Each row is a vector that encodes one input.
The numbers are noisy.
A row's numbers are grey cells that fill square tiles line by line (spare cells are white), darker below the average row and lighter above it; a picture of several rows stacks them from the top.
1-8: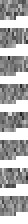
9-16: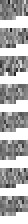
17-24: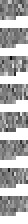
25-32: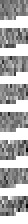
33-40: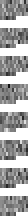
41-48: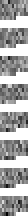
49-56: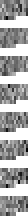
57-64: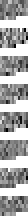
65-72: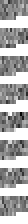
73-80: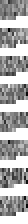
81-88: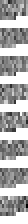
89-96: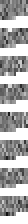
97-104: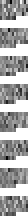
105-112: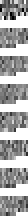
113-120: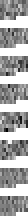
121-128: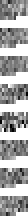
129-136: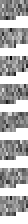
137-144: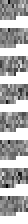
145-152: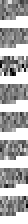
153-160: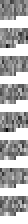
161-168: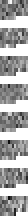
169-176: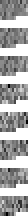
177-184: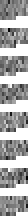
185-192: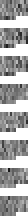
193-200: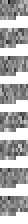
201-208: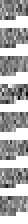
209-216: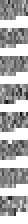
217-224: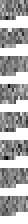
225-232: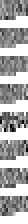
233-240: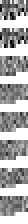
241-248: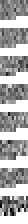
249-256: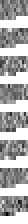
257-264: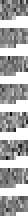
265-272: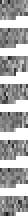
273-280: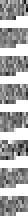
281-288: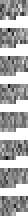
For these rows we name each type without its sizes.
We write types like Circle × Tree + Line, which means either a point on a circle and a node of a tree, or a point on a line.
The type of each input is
List(Line).
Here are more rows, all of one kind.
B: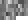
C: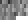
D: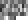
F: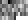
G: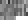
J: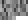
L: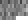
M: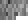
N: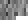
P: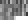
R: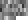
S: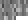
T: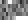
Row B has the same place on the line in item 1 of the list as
D, R and T.
